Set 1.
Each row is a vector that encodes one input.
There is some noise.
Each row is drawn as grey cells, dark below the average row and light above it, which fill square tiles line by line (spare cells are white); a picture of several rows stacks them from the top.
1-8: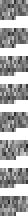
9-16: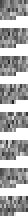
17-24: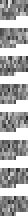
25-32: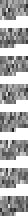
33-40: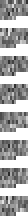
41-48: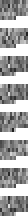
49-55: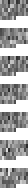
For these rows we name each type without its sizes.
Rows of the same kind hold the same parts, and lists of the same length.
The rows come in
2 kinds.
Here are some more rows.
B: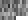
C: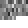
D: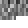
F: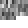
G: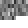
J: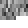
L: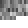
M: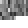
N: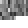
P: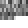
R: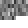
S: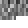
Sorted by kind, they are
B, C, D, G, L, M, N, P, R, S
F, J

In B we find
three true/false values.
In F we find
a point on a line.
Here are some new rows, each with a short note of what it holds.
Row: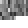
three true/false values
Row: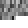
three true/false values
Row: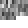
a point on a line
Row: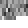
a point on a line
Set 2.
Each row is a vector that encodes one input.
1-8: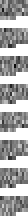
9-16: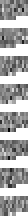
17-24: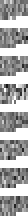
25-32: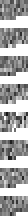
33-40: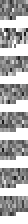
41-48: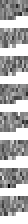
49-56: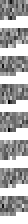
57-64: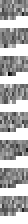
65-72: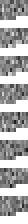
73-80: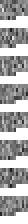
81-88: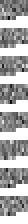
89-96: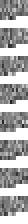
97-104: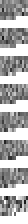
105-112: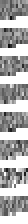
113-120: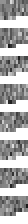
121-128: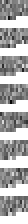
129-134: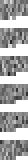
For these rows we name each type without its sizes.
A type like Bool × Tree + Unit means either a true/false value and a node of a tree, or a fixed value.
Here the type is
List(Line).
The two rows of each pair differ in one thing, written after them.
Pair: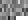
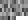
the place on the line in item 2 of the list
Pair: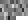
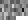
the place on the line in item 2 of the list
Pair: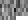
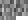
the place on the line in item 2 of the list
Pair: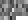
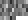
the place on the line in item 2 of the list
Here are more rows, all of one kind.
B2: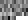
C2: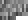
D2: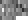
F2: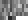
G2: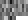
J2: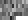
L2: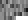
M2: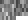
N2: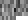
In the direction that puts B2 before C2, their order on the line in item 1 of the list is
N2, M2, D2, B2, L2, C2, J2, F2, G2.
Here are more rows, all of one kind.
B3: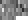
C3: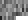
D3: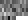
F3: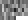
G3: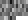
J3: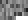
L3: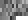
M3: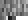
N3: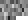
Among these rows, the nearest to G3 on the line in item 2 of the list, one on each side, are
B3 and J3.
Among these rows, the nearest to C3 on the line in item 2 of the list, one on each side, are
B3 and M3.
